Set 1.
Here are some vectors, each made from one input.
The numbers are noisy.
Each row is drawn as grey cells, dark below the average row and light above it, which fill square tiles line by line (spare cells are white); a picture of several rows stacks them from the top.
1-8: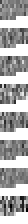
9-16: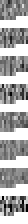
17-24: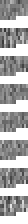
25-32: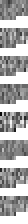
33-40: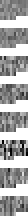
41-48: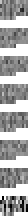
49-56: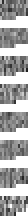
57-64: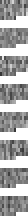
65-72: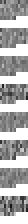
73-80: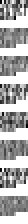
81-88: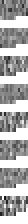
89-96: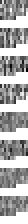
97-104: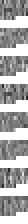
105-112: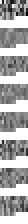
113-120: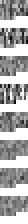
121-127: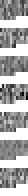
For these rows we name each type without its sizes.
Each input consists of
a point on a line, together with either a fixed value, or three true/false values.
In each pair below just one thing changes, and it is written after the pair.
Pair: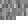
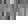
the place on the line
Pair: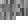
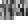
one of the three true/false values
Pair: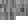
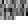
the place on the line
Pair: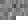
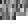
the place on the line
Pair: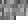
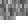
one of the three true/false values
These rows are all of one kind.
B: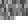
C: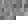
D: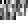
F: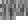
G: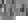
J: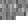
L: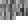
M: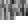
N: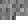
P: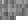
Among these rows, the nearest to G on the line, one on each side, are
F and P.
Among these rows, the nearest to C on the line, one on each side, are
F and N.
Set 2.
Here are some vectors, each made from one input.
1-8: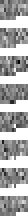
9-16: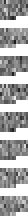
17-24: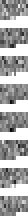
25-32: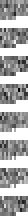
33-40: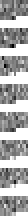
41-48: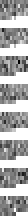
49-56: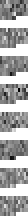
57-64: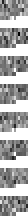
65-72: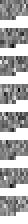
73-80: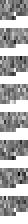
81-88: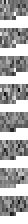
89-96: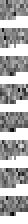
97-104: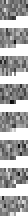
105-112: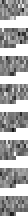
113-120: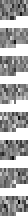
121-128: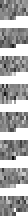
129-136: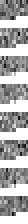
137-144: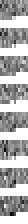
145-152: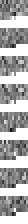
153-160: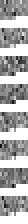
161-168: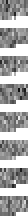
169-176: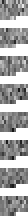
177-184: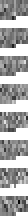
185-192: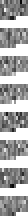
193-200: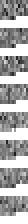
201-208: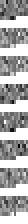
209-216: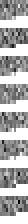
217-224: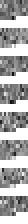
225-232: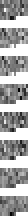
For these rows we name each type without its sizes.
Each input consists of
a point on a line and three true/false values.
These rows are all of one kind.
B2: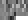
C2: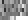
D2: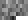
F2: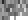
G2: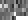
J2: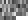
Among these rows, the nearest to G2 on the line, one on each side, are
D2 and J2.
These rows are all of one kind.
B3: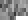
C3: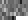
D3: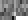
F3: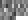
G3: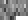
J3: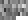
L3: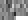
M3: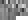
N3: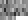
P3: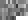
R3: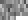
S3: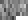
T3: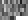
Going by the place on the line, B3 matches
F3, J3, L3 and M3.
